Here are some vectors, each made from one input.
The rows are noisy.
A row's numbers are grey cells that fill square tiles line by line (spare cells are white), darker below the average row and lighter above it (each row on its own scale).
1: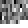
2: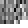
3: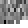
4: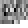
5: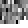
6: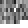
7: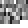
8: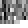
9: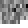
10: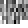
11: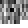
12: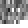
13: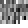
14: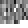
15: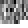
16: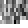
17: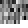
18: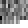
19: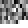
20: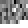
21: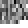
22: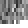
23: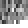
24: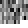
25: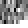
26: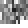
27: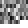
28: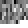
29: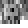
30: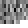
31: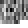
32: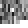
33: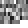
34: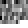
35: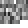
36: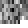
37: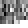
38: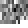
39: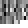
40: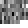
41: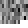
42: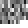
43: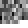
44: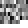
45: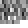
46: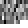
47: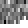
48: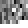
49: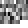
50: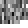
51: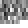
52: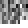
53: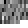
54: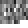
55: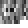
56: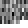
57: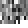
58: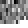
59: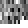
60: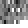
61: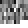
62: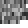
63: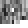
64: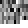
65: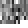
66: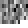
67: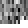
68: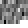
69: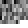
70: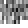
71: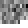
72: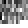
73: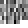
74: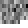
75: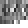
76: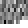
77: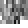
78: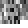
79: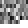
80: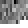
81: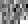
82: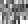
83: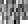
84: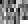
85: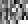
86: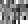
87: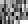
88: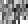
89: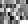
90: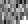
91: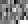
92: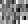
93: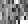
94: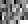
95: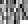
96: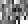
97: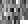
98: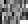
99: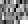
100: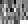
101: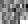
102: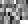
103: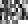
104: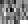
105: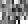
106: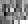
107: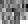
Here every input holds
a list of up to two items, each a point on a 5-point line and a true/false value.
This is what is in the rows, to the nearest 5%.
All of them are lists of up to two items, each a point on a 5-point line and a true/false value: about 10% are empty, 45% hold one and 45% two.
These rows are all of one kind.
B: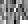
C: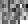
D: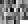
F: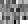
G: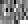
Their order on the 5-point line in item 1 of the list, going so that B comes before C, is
B, F, D, C, G.
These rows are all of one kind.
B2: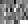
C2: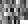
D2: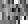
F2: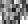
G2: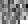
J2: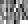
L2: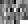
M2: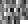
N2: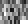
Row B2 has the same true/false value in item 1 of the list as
G2, J2 and L2.
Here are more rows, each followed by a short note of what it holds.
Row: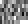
a list of two items
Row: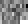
a list of one item
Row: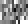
a list of one item
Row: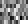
the empty list
